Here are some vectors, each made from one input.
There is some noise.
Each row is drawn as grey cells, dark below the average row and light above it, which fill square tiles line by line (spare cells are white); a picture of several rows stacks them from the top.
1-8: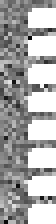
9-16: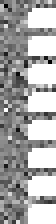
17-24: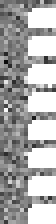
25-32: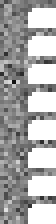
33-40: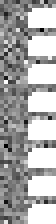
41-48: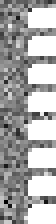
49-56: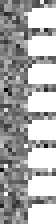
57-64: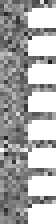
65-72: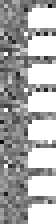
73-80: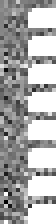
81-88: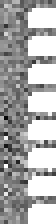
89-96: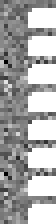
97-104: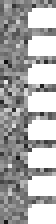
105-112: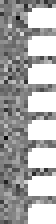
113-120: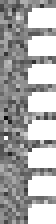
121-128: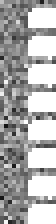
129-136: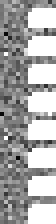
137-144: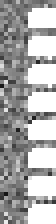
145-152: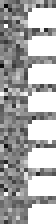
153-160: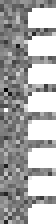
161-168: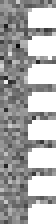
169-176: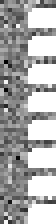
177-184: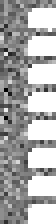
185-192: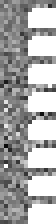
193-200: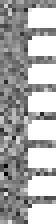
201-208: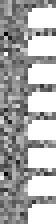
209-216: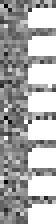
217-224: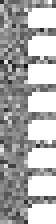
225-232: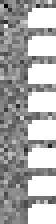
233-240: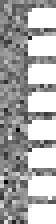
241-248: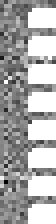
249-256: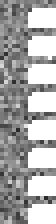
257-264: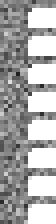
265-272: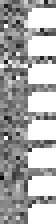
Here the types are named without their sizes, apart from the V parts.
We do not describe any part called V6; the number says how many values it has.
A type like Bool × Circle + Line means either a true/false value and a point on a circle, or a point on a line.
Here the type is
Circle × List(V6) + Tree + Unit.
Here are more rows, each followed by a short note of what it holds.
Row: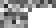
a fixed value
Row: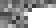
a point on a circle, together with the empty list
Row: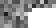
a point on a circle, together with the empty list
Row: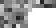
a node of a tree
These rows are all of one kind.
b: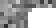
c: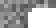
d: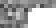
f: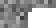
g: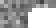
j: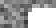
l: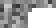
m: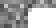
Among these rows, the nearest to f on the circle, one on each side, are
c and m.
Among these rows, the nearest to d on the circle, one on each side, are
b and j.
